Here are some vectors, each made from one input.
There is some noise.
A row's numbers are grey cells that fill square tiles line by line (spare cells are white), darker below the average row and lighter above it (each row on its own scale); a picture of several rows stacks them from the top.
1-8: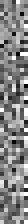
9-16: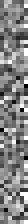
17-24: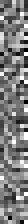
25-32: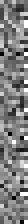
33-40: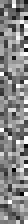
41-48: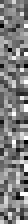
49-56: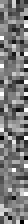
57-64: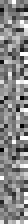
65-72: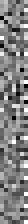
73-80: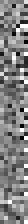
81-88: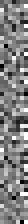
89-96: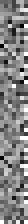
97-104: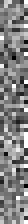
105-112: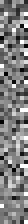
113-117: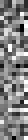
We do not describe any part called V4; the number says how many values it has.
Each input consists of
a list of up to two items, each a true/false value and a value of V4.
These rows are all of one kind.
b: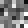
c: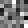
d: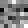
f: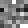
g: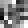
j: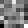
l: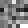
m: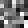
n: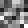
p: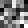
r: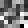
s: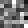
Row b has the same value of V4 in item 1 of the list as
j, n, p and s.
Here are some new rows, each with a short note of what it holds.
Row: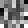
a list of one item
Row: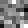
a list of one item
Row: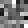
a list of one item
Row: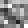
the empty list
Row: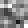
the empty list
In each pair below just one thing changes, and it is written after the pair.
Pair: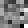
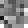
the true/false value in item 1 of the list
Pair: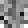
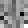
the value of V4 in item 1 of the list
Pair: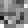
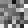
the true/false value in item 1 of the list
